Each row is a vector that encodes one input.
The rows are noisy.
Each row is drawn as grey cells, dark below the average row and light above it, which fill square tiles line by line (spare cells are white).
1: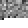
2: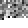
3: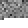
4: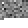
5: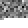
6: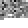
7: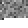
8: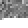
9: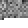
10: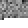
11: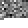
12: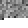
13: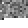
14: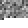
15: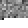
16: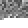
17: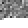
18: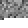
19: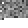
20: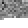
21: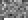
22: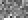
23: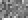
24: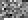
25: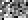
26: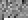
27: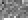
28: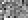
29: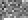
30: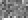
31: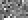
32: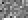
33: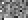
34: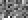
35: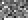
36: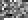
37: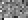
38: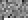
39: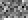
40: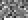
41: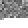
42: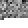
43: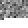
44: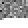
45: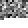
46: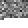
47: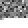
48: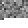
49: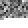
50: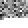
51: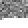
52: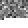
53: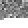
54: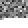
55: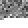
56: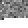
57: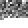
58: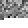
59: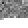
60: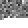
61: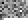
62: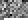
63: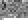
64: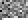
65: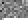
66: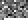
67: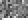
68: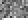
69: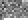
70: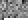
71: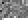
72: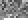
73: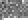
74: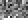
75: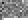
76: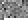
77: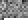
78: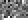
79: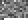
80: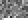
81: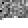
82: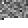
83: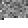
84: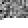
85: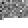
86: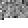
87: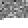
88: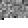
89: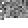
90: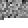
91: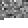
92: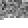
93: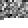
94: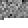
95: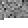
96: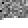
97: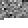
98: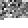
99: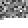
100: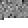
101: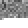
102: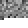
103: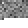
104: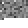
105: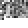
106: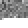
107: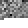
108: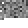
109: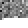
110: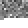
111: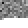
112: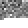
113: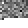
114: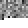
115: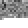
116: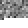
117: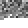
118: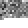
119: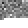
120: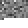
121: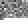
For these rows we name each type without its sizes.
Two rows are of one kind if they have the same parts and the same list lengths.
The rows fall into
3 kinds.
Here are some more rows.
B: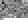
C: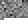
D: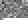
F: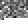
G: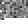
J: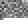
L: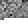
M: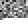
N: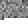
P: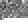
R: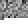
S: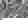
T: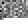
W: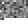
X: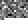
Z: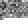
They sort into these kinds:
B, C, D, L, M, N, R, S
F, X
G, J, P, T, W, Z

